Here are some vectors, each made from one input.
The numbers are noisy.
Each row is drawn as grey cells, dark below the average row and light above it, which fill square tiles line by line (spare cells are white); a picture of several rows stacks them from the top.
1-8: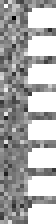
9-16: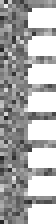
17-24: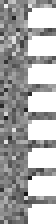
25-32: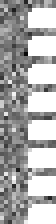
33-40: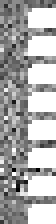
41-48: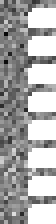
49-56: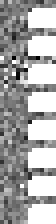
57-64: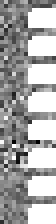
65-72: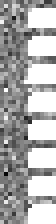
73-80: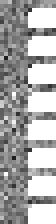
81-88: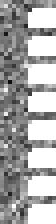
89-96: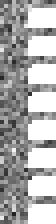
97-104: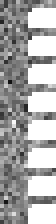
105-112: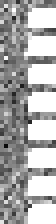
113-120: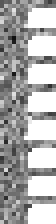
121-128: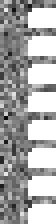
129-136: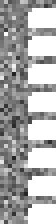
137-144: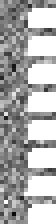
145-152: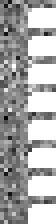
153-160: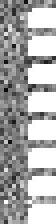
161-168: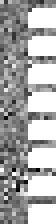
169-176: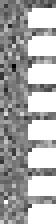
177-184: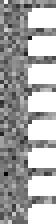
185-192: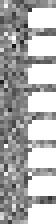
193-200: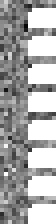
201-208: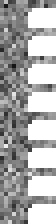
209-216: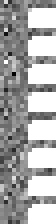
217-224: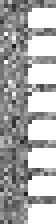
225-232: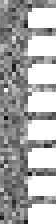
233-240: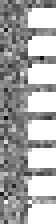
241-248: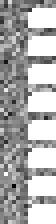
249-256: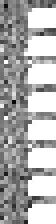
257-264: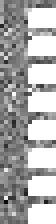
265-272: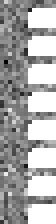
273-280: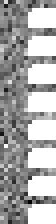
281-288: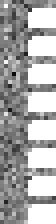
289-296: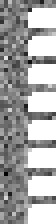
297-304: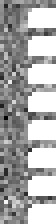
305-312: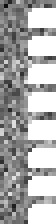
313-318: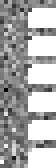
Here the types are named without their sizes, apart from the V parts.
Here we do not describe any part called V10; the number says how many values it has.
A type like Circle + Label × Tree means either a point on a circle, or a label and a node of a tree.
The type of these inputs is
List(Bool × V10).
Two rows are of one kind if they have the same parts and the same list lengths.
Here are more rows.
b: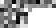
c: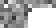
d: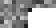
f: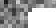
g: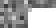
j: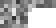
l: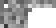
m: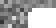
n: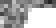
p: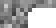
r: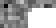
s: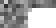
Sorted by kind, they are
b
c, j, l, n
d, f, g, m, p, r, s

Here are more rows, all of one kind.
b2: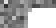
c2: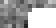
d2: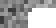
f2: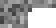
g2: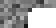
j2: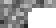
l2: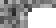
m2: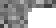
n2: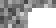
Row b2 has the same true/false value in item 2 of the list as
c2, g2 and j2.
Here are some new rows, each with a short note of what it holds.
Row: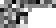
the empty list
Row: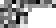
the empty list
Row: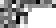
the empty list
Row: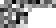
the empty list
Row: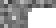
a list of two items
